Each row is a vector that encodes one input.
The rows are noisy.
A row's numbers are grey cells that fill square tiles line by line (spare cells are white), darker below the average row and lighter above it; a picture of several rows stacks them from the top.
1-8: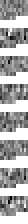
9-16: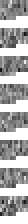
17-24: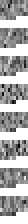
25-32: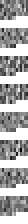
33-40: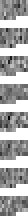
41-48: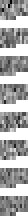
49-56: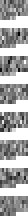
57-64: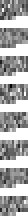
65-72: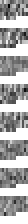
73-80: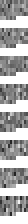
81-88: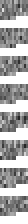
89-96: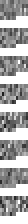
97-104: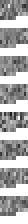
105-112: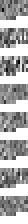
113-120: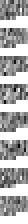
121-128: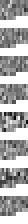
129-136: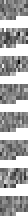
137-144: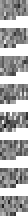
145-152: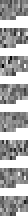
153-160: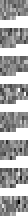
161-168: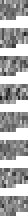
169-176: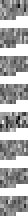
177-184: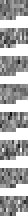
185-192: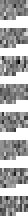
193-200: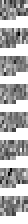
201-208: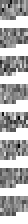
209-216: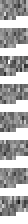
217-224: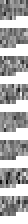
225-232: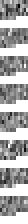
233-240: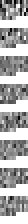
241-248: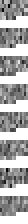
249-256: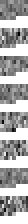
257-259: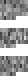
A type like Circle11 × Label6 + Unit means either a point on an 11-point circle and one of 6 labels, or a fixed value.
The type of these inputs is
Circle20.
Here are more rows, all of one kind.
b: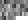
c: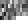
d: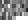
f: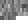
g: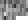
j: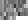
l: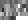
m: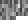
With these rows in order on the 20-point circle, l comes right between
c and m.
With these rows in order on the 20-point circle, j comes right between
g and m.
